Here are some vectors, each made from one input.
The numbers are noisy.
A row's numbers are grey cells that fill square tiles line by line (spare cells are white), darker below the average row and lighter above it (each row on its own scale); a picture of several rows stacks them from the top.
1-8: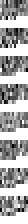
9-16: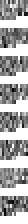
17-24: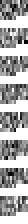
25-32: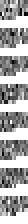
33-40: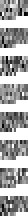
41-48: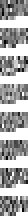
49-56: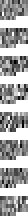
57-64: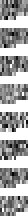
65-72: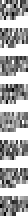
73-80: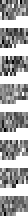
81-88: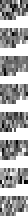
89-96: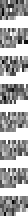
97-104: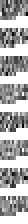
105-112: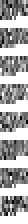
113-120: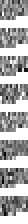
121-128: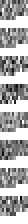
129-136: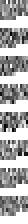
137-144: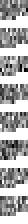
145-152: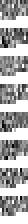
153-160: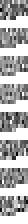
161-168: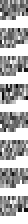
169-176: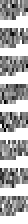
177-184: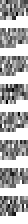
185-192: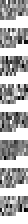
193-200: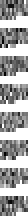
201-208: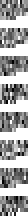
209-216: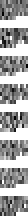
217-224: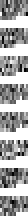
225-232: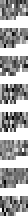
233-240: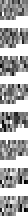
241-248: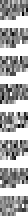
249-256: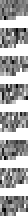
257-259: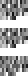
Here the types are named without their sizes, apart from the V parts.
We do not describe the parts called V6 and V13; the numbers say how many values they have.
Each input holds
either a point on a circle, or a fixed value, or a true/false value, a value of V6 and a value of V13.
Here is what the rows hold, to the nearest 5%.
About 30% of them hold a point on a circle. A few of them hold a fixed value. The rest hold a true/false value, a value of V6 and a value of V13.
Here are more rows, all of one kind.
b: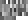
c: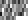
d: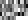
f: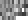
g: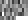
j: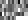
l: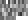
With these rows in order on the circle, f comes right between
b and d.
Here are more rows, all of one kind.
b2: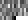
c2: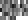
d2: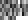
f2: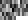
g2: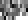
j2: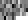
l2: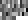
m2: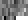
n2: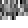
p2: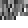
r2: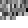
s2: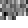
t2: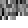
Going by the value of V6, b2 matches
n2, r2 and t2.
